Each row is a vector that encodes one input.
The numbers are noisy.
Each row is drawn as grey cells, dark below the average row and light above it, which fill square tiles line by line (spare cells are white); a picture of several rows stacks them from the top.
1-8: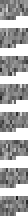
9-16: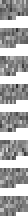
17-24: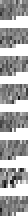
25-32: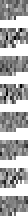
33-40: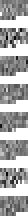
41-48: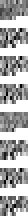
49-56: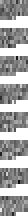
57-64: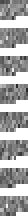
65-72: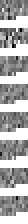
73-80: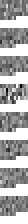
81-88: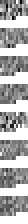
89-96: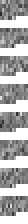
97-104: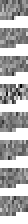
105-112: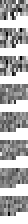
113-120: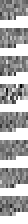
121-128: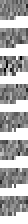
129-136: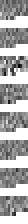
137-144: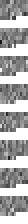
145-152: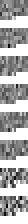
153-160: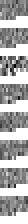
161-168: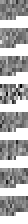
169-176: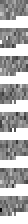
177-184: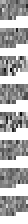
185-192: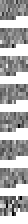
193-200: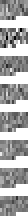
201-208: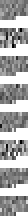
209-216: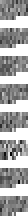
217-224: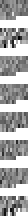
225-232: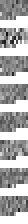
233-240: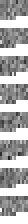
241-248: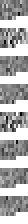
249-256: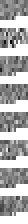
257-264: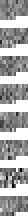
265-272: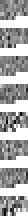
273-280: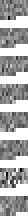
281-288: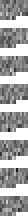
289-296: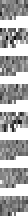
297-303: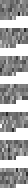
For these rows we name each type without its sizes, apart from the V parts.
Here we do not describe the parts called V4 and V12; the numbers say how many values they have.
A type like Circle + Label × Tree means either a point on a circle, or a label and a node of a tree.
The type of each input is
(Bool × Bool × Bool × Bool + Unit) × V4 × V12 + Circle.
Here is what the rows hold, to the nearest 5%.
About 15% of them hold a point on a circle. The rest hold a value of V4 and a value of V12, together with either a fixed value, or four true/false values.
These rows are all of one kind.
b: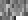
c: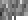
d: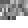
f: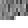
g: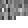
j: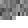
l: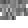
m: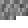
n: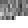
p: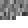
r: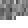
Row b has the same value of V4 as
d, g and l.
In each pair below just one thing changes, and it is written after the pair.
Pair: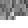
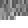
the value of V12
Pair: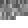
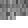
the value of V4
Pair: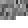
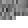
the value of V12
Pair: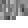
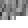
the value of V12
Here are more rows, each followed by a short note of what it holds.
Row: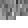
a value of V4 and a value of V12
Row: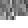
a value of V4 and a value of V12
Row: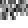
a point on a circle
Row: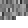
four true/false values, a value of V4 and a value of V12
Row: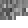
a value of V4 and a value of V12
